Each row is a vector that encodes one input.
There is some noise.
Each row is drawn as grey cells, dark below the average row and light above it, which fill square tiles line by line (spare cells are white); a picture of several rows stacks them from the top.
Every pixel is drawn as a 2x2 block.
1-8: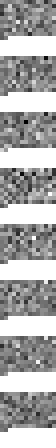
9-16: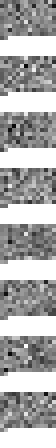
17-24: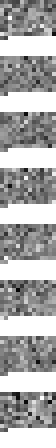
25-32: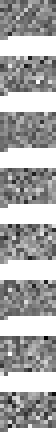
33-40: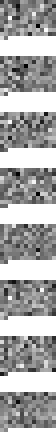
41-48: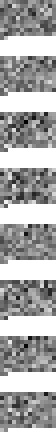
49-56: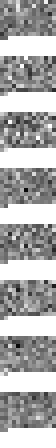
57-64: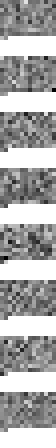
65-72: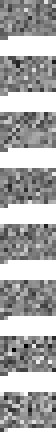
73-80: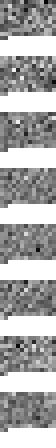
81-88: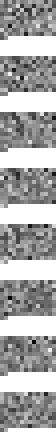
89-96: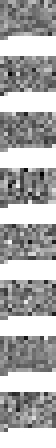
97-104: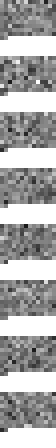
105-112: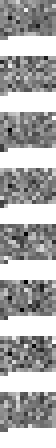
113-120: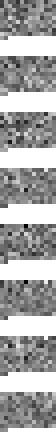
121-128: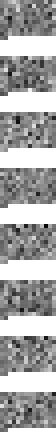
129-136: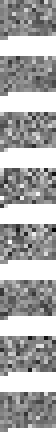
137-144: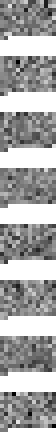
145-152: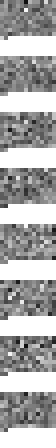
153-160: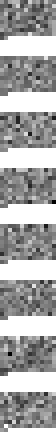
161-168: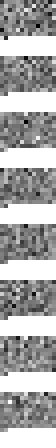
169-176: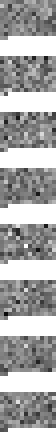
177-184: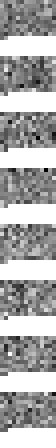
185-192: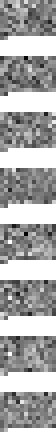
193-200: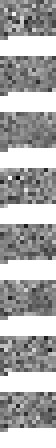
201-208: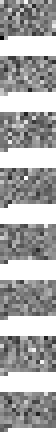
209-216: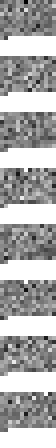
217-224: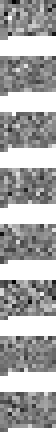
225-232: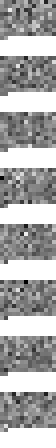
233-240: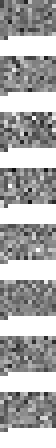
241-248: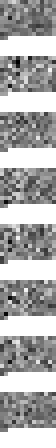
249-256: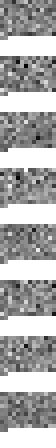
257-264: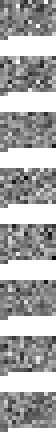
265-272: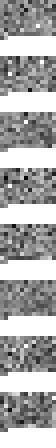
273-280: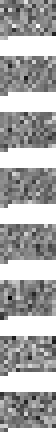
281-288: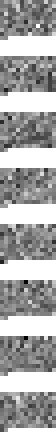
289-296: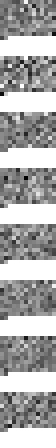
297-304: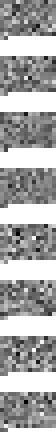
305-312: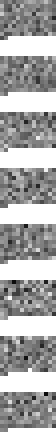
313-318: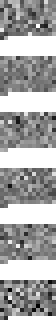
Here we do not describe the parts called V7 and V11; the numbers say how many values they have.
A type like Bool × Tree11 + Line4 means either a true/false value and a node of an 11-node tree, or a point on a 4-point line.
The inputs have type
(Label8 × Label9 + Unit) × Line4 × Line5 × V7 × V11.
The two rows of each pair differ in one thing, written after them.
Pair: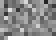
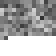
the place on the 5-point line
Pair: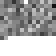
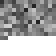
one of the two labels
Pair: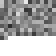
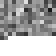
one of the two labels
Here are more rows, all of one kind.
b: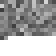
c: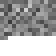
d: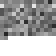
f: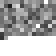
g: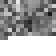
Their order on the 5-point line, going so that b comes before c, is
b, f, c, d, g.
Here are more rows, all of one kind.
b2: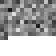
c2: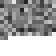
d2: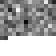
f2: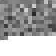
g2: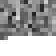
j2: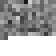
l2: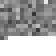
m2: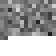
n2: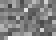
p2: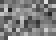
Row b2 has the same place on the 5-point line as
d2 and p2.
